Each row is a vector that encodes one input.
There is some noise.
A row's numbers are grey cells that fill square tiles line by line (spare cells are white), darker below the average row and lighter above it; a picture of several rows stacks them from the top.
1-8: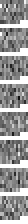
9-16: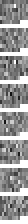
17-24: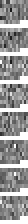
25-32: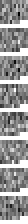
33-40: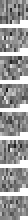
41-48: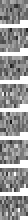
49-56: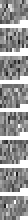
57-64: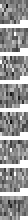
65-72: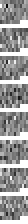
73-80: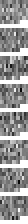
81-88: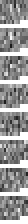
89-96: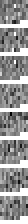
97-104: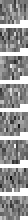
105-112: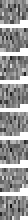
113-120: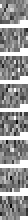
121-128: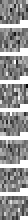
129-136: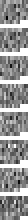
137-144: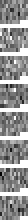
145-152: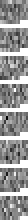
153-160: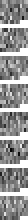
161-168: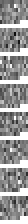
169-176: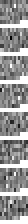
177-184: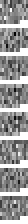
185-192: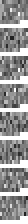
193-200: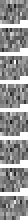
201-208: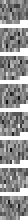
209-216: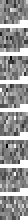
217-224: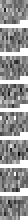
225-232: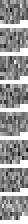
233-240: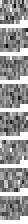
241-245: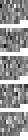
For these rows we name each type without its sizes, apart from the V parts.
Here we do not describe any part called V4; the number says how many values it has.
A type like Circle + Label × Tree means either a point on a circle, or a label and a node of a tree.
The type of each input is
(Circle + Unit) × Label × V4.
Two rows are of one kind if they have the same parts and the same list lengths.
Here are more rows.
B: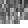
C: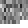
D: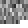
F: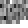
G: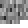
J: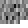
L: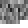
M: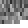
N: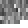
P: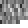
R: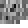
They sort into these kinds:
B, C, D, M, N, P
F, G, J, L, R

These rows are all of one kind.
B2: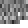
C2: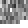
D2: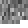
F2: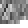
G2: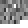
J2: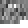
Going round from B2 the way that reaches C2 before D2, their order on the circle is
B2, J2, G2, F2, C2, D2.
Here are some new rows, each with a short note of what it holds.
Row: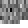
a label and a value of V4
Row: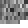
a label and a value of V4
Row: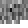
a label and a value of V4
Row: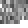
a point on a circle, a label and a value of V4
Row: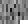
a label and a value of V4
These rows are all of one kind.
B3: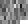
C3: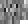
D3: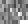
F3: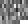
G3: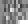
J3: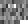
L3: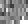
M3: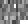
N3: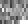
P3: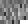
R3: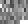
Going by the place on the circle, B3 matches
J3 and M3.
